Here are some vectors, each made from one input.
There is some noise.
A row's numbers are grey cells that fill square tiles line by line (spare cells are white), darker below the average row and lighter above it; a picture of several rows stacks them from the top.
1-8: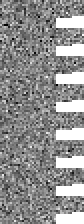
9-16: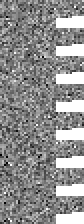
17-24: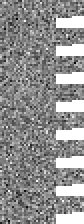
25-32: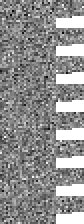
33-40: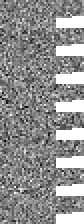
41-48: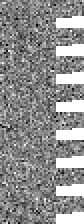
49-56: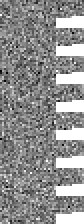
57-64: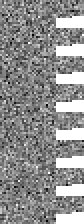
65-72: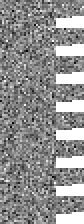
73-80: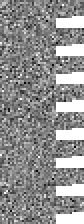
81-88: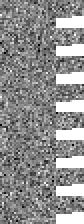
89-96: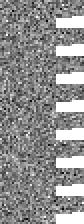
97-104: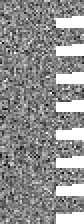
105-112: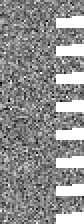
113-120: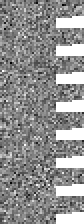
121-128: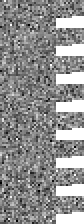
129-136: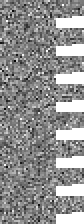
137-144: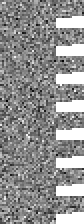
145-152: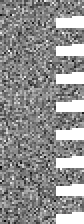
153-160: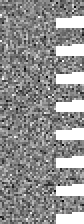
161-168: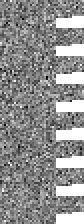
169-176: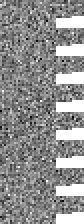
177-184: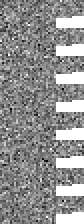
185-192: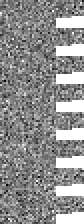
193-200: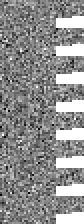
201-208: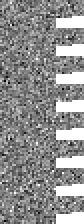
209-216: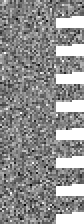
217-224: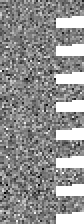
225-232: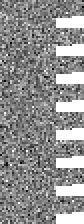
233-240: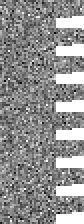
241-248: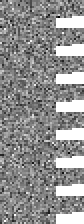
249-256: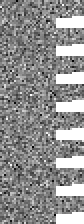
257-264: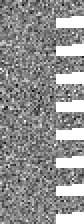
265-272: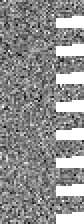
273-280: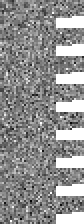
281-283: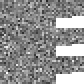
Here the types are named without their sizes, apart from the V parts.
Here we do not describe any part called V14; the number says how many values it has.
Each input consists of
a point on a circle, together with either a node of a tree, or a value of V14.
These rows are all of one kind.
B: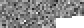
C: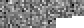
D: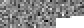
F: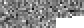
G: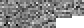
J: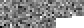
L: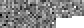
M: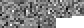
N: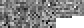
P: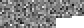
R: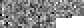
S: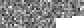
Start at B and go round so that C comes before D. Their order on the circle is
B, F, C, S, J, D, P, M, R, L, N, G.
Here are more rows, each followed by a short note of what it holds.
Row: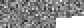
a point on a circle and a node of a tree
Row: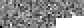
a point on a circle and a value of V14
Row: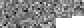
a point on a circle and a value of V14
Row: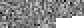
a point on a circle and a value of V14
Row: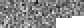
a point on a circle and a node of a tree
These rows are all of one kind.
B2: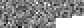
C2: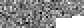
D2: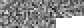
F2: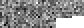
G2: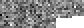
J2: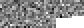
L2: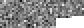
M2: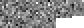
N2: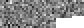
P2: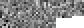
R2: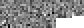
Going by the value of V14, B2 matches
G2 and N2.
